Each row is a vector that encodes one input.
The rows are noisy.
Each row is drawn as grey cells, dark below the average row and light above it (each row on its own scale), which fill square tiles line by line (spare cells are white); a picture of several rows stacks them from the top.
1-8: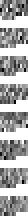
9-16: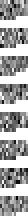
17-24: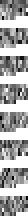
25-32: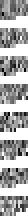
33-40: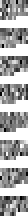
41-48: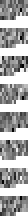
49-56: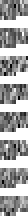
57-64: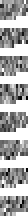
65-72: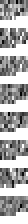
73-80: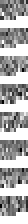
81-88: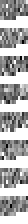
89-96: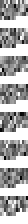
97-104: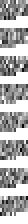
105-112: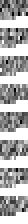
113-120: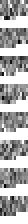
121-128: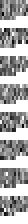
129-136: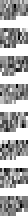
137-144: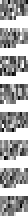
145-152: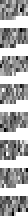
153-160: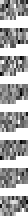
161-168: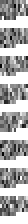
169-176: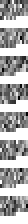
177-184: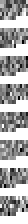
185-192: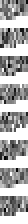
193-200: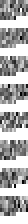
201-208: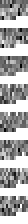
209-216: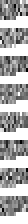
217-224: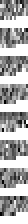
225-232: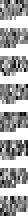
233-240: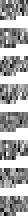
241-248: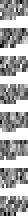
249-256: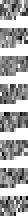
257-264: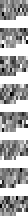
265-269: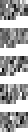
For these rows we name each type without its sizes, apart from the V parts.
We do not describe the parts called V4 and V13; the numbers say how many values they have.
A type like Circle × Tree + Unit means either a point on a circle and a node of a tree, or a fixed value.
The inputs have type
(Circle + V13) × (Line + V4).
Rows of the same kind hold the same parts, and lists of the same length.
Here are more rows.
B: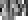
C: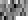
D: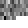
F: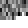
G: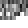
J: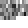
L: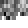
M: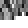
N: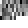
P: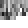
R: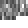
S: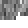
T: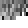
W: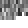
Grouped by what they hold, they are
B, F, G, M, T, W
C, D, J, R
L, P, S
N

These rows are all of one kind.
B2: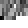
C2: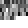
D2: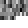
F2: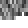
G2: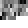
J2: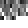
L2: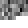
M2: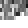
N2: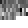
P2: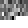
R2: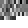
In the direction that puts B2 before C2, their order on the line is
R2, P2, L2, M2, G2, B2, C2, F2, J2, N2, D2.
